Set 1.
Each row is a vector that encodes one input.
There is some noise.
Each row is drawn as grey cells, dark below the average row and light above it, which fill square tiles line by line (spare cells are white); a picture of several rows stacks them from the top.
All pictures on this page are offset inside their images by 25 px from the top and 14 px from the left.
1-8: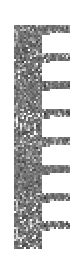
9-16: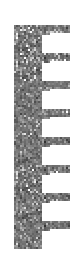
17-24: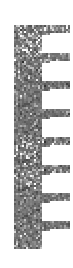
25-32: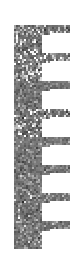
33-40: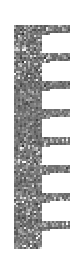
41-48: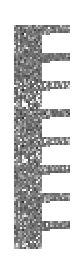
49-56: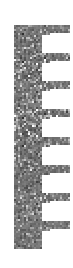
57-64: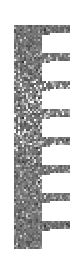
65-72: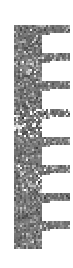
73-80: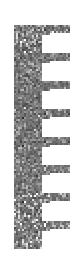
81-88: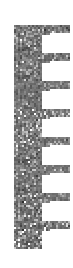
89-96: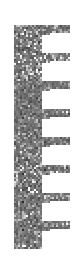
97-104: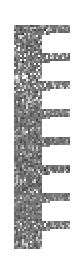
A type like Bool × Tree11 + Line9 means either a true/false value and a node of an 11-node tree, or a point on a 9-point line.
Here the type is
Line8 + Line9.
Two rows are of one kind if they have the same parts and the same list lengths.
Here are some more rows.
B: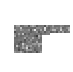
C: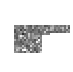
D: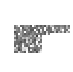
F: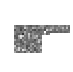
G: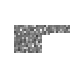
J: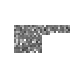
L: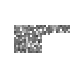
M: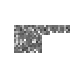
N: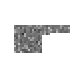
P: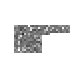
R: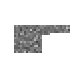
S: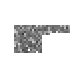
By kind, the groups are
B, D, G, L, N, S
C, F, J, M, P, R

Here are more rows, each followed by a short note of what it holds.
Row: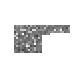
a point on an 8-point line
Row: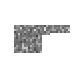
a point on an 8-point line
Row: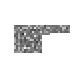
a point on an 8-point line
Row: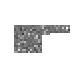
a point on a 9-point line
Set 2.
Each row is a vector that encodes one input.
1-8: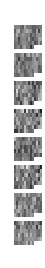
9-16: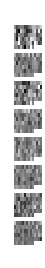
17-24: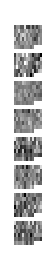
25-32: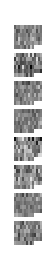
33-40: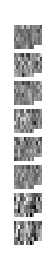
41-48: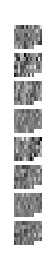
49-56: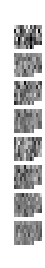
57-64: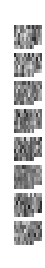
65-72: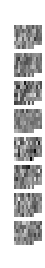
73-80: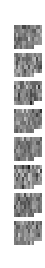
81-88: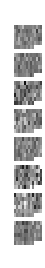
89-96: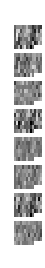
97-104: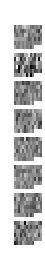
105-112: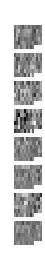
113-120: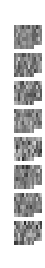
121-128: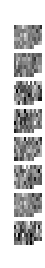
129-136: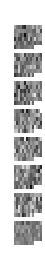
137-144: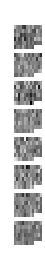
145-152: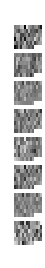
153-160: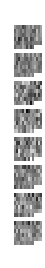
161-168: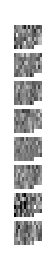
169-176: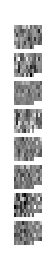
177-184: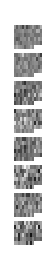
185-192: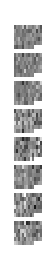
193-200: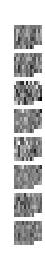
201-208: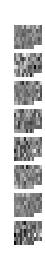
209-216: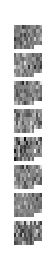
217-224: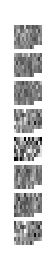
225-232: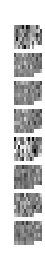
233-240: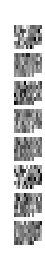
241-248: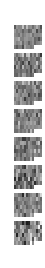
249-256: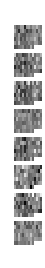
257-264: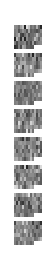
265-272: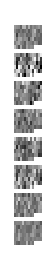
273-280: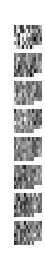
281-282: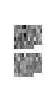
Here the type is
Bool × (Tree13 + Unit).
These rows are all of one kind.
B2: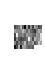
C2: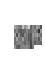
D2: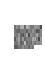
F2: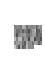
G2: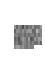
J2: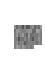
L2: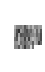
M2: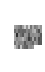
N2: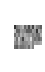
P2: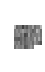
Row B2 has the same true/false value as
G2, J2 and P2.
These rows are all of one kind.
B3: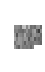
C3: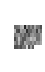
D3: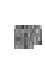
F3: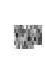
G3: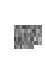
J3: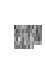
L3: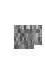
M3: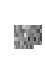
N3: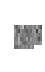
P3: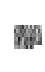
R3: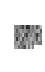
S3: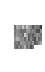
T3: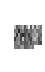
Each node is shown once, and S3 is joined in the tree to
M3.
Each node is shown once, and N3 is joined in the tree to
D3 and G3.
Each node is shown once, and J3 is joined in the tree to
F3.
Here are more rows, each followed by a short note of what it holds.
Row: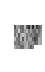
a node of a 13-node tree and a true/false value
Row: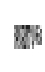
a node of a 13-node tree and a true/false value
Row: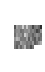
a node of a 13-node tree and a true/false value
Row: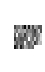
a true/false value
